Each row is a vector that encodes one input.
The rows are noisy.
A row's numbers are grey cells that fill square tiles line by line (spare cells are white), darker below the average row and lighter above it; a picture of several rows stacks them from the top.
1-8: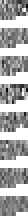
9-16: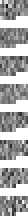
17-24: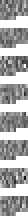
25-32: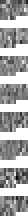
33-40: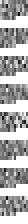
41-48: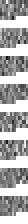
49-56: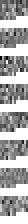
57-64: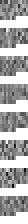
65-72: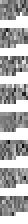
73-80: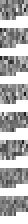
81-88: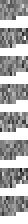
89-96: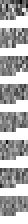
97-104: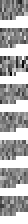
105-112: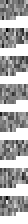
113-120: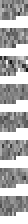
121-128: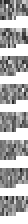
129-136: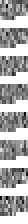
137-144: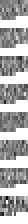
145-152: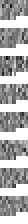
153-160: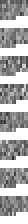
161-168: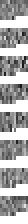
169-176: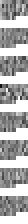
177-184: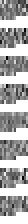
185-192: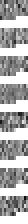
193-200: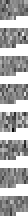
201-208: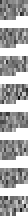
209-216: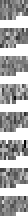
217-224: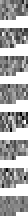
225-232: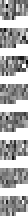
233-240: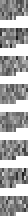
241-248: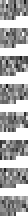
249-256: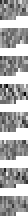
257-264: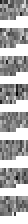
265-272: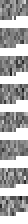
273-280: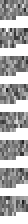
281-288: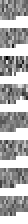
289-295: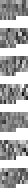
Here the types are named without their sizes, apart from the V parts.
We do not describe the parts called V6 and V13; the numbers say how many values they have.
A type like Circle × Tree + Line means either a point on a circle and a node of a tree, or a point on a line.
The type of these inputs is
(Line + V13) × V6 + Tree.
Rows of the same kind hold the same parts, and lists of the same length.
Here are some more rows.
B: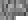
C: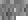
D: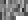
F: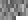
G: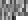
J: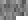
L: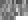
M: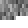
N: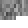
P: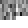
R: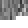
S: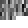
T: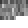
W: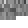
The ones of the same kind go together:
B, L, P
C, J, N, R, S, W
D, F, G, M, T

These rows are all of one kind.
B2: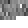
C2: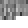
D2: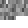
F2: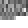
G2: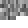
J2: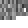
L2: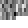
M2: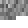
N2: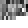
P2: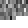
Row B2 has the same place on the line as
L2 and N2.
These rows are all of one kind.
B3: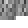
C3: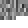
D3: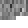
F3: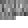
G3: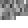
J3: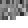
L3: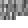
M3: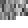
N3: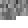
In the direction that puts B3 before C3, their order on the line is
J3, F3, D3, G3, L3, B3, C3, M3, N3.
